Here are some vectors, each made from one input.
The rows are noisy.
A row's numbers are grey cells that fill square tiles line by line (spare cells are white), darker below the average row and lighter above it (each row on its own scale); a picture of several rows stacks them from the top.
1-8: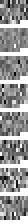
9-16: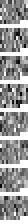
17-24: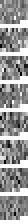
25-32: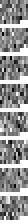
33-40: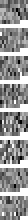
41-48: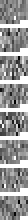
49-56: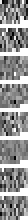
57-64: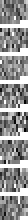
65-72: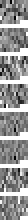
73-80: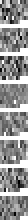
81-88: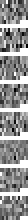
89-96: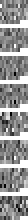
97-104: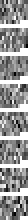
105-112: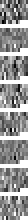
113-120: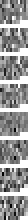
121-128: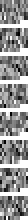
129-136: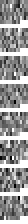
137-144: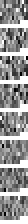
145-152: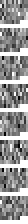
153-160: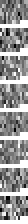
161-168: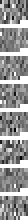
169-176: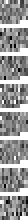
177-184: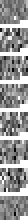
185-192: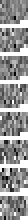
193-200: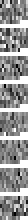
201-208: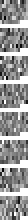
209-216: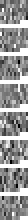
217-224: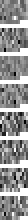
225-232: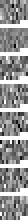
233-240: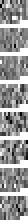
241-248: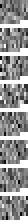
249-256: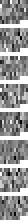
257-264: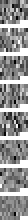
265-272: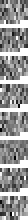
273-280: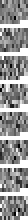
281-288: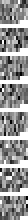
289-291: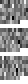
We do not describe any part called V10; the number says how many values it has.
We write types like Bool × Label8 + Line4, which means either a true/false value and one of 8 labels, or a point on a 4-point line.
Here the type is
Bool × Bool × Bool × (Circle17 + Unit) × V10.
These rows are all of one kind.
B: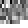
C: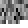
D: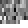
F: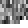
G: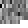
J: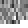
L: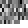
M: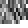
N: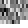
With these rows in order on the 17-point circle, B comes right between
L and N.
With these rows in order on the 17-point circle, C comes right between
D and J.
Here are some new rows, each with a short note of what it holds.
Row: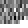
three true/false values and a value of V10
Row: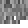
a point on a 17-point circle, three true/false values and a value of V10
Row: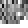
three true/false values and a value of V10
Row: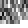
three true/false values and a value of V10
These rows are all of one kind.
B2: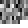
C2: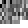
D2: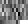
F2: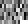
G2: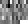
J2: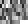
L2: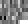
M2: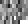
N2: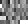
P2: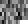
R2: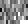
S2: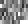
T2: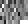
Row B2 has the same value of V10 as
L2 and P2.
